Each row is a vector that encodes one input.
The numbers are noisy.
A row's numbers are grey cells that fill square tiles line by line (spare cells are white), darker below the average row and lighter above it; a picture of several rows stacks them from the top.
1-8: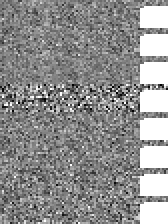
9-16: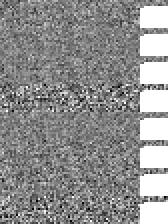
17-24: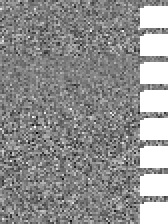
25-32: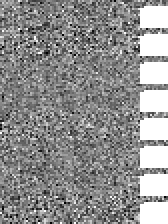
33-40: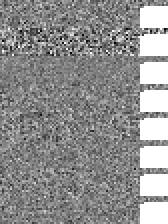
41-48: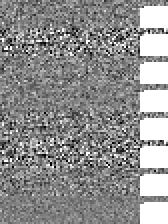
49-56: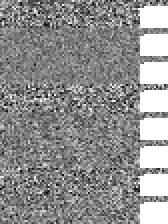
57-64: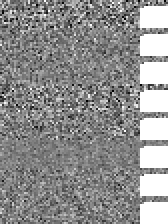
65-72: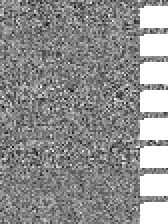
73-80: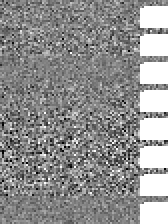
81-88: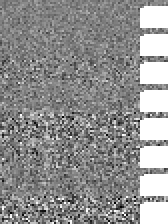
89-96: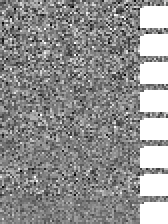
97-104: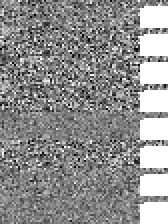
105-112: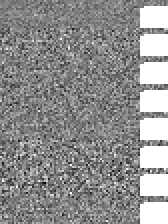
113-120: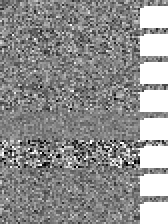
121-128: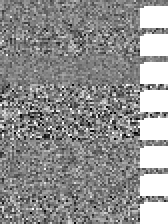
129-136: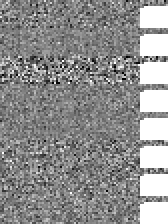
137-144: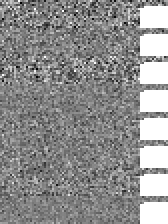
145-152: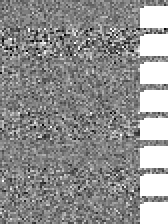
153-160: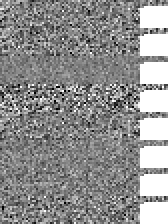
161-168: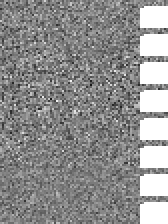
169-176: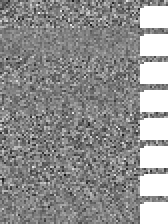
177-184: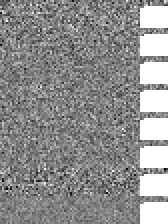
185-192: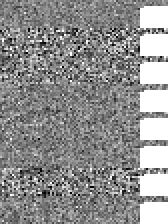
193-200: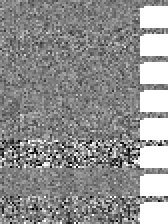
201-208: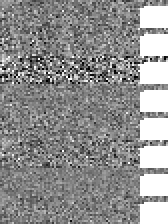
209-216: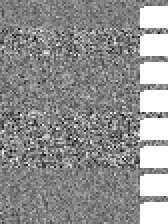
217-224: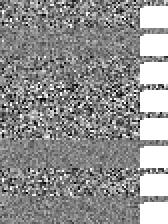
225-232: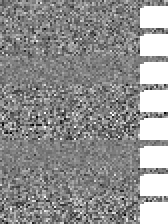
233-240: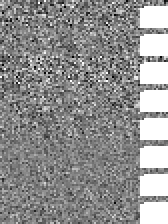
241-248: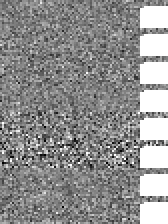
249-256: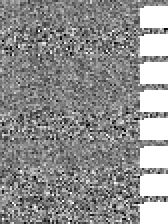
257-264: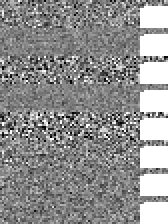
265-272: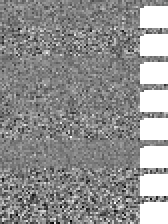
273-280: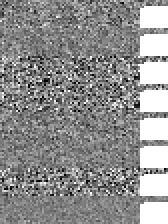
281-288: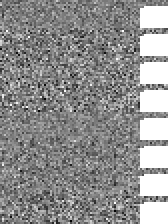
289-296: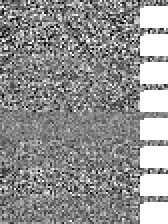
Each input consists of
a point on a 6-point circle, together with either one of 6 labels, or a point on a 16-point line.
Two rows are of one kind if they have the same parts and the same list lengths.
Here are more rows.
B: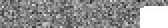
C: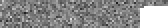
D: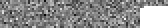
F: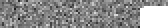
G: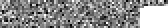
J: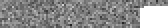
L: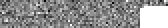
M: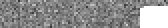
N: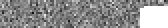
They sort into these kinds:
B, C, F, G, J, L, M, N
D

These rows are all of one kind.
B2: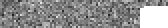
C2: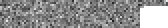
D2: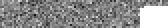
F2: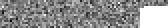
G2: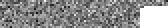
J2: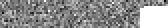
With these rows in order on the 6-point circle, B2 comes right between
C2 and F2.
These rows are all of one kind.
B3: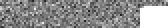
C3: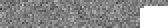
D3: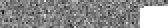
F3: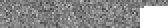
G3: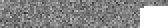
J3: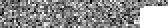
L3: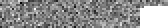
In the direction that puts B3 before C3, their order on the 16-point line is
J3, D3, G3, B3, L3, C3, F3.
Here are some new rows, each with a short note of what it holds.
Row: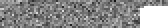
a point on a 6-point circle and a point on a 16-point line
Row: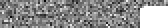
a point on a 6-point circle and one of 6 labels
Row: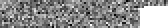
a point on a 6-point circle and a point on a 16-point line
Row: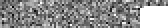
a point on a 6-point circle and one of 6 labels
